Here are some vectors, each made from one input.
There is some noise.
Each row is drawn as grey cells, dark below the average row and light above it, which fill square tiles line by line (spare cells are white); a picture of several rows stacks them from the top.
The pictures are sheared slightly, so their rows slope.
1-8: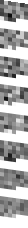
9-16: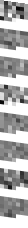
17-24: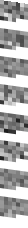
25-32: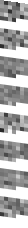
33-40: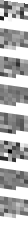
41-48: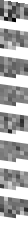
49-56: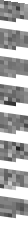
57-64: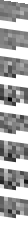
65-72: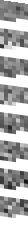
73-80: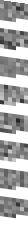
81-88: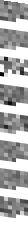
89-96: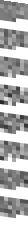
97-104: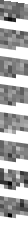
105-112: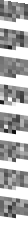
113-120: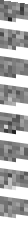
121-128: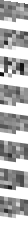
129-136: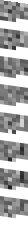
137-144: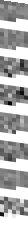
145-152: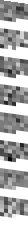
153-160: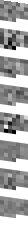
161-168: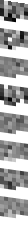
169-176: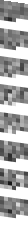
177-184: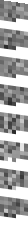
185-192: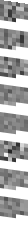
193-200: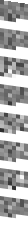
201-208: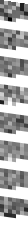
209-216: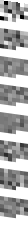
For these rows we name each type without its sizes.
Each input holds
a point on a circle and a true/false value.
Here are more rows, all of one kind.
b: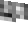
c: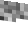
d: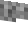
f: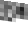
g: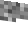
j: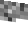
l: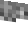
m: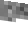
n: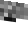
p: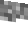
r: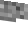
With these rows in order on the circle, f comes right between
d and g.
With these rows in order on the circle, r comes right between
c and p.
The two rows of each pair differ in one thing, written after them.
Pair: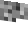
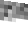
the true/false value
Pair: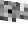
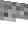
the place on the circle
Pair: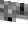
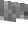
the place on the circle
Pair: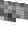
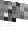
the true/false value
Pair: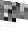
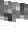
the place on the circle
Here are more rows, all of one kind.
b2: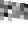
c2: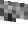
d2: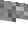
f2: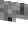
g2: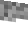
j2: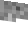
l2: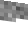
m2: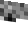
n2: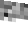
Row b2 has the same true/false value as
d2 and f2.
